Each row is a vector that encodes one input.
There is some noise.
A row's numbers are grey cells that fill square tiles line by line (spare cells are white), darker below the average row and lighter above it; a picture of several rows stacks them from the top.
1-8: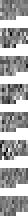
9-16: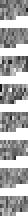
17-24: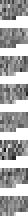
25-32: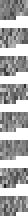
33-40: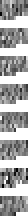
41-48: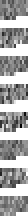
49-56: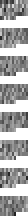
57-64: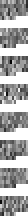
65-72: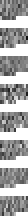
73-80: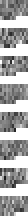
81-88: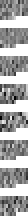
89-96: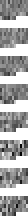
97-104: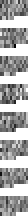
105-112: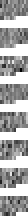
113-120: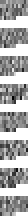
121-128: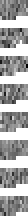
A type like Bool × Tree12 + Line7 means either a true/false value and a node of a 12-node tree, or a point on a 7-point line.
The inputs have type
Bool × Circle5.
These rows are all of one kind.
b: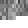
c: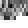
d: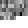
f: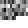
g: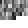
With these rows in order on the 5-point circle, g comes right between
b and f.
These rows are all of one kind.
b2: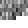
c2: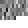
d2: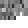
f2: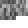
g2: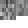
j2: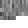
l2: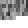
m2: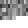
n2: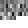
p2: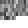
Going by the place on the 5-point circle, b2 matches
c2, d2, l2 and m2.
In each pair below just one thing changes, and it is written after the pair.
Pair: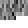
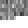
the true/false value
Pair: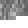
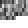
the true/false value
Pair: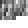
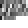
the place on the 5-point circle
